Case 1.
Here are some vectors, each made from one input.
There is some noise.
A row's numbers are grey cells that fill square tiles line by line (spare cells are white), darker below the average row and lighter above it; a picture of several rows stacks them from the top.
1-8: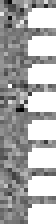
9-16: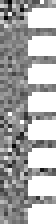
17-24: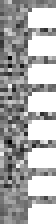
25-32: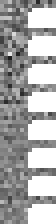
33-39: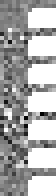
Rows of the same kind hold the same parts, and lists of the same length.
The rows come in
3 kinds.
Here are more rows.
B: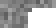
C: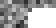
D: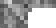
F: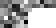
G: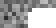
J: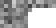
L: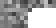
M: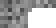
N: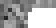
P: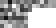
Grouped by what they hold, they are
B, C, F, P
D, G, L, M, N
J

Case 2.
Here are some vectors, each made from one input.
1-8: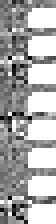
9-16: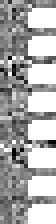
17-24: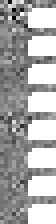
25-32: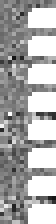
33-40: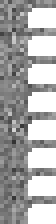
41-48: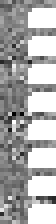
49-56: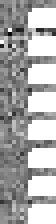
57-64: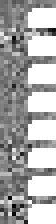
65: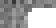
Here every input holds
a list of up to two points on a 5-point line.
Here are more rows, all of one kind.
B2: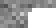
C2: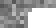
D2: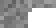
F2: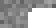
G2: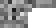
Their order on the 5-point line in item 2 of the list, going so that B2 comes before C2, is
B2, G2, C2, F2, D2.
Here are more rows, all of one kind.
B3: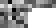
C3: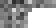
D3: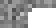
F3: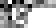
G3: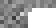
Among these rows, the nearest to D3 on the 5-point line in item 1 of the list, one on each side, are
F3 and G3.
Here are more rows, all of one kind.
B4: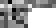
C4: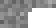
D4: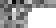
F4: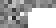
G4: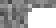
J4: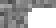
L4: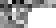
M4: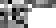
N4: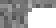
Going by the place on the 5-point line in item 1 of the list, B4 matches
D4, J4 and M4.
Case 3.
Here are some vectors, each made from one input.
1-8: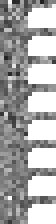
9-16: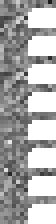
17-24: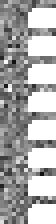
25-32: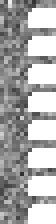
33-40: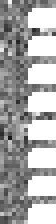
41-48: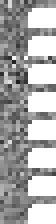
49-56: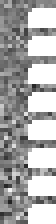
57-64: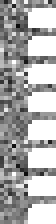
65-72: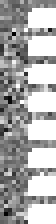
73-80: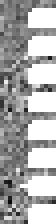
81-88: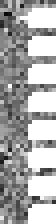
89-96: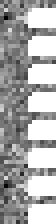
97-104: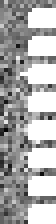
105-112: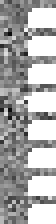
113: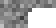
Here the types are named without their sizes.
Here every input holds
either a point on each of two lines, or a node of a tree.
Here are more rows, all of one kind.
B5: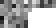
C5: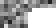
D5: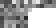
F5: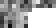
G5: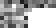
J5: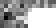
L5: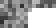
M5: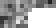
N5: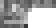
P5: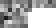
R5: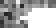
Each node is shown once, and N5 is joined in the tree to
L5 and P5.
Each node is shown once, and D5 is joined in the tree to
B5 and L5.
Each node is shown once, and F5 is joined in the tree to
G5 and L5.
